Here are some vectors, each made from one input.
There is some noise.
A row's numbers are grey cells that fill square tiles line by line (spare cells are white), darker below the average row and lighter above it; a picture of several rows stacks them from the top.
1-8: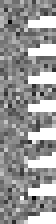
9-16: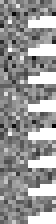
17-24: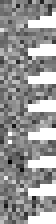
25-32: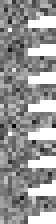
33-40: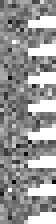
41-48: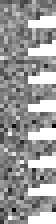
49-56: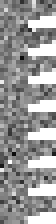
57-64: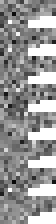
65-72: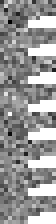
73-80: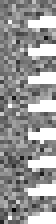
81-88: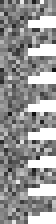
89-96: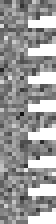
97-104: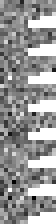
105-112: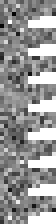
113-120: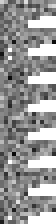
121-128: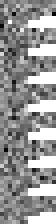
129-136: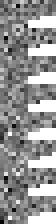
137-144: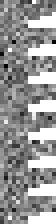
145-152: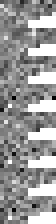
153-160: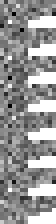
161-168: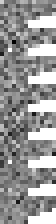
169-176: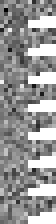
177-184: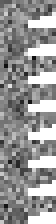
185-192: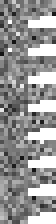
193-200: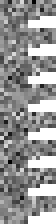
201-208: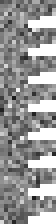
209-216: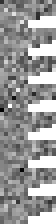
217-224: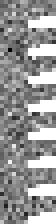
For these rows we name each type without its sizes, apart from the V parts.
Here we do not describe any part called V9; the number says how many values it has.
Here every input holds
a node of a tree, together with either three true/false values, or a list of values of V9.
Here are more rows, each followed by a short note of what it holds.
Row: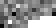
a node of a tree, together with the empty list
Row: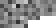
a node of a tree, together with a list of two items
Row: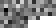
a node of a tree and three true/false values
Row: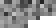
a node of a tree, together with a list of one item
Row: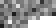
a node of a tree, together with the empty list
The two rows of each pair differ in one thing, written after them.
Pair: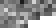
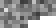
the value of V9 in item 1 of the list
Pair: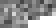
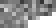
the node of the tree
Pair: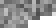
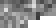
the value of V9 in item 1 of the list
